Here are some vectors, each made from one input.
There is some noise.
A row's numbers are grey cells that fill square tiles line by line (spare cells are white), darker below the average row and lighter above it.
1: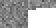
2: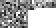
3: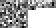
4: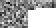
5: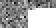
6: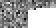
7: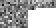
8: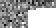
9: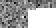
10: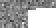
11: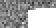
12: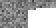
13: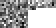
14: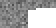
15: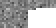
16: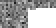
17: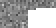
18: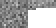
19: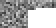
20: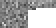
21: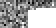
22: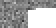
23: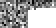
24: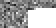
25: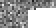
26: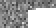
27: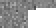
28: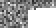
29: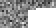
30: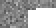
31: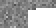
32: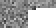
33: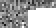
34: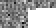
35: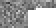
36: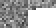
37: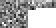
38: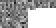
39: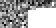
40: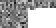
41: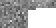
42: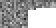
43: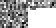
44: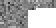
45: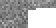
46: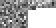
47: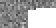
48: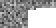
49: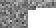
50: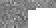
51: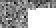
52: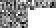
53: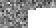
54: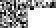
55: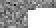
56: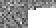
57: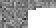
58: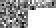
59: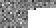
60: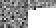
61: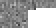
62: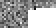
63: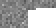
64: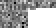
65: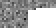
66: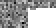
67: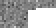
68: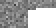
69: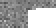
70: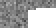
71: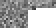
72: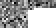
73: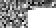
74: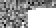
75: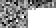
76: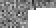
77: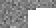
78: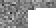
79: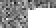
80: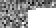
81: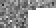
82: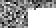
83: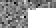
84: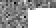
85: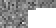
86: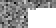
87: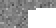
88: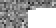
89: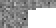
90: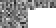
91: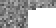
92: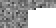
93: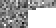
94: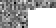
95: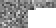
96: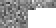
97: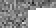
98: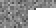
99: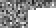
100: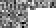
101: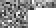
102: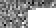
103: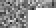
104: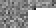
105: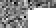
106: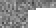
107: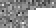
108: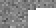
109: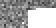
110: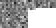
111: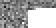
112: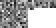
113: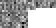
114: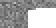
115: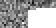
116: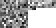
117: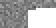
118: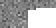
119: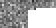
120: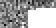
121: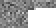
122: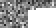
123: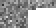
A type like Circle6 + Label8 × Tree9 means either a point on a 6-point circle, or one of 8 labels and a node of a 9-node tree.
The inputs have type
Circle5 × Circle5 × Circle5 × (Circle5 + Unit) + Line3 × Line3.
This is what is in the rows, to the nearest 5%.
About 80% of them hold a point on each of three 5-point circles, together with either a point on a 5-point circle, or a fixed value. The rest hold a point on each of two 3-point lines.
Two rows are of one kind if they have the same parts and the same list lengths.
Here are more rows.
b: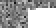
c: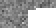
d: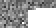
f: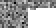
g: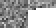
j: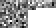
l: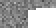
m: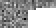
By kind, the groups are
b, f
c, d, g
j, l, m

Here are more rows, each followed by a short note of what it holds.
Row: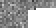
a point on each of three 5-point circles
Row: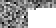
a point on each of two 3-point lines
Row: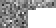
a point on each of four 5-point circles
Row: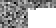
a point on each of two 3-point lines
